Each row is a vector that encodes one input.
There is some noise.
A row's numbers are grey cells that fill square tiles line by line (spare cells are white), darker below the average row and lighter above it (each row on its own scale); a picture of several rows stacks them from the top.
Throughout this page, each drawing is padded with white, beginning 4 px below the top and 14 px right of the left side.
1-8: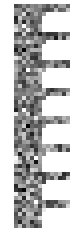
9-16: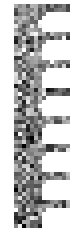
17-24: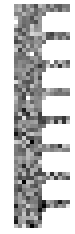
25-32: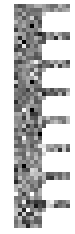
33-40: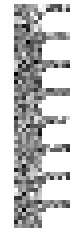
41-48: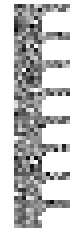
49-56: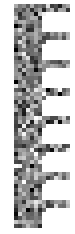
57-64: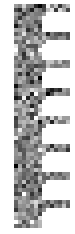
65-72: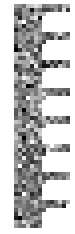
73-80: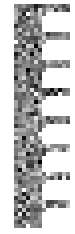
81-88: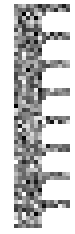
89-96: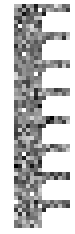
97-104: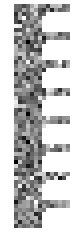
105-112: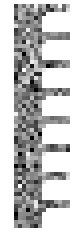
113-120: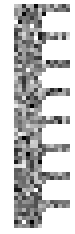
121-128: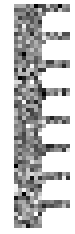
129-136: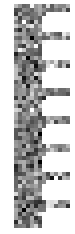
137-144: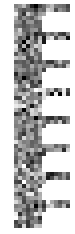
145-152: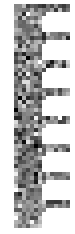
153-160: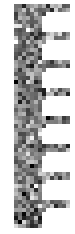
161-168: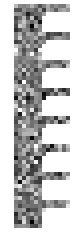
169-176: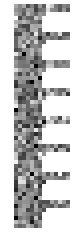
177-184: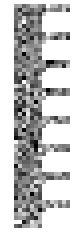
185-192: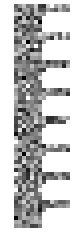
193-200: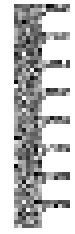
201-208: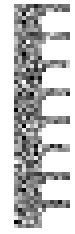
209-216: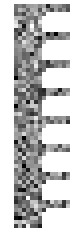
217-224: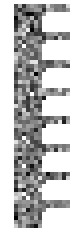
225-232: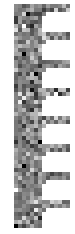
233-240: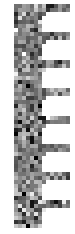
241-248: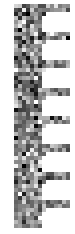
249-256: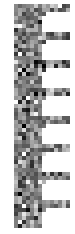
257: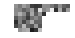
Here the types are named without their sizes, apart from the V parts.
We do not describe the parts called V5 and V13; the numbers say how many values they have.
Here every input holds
a node of a tree, together with either a point on a line and a value of V5, or a value of V13.
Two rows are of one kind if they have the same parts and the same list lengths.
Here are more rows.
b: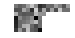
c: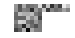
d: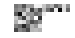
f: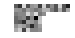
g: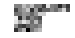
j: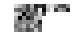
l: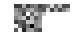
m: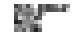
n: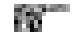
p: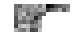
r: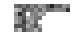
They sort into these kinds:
b, f, l, m, n, p
c, d, g, j, r

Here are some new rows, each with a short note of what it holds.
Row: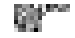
a node of a tree and a value of V13
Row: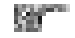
a node of a tree and a value of V13
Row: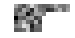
a node of a tree and a value of V13
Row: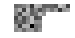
a node of a tree and a value of V13
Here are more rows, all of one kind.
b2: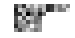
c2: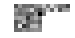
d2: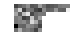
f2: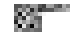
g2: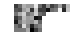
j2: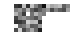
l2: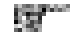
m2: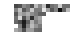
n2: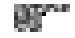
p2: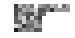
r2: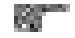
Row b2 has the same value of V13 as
c2 and d2.
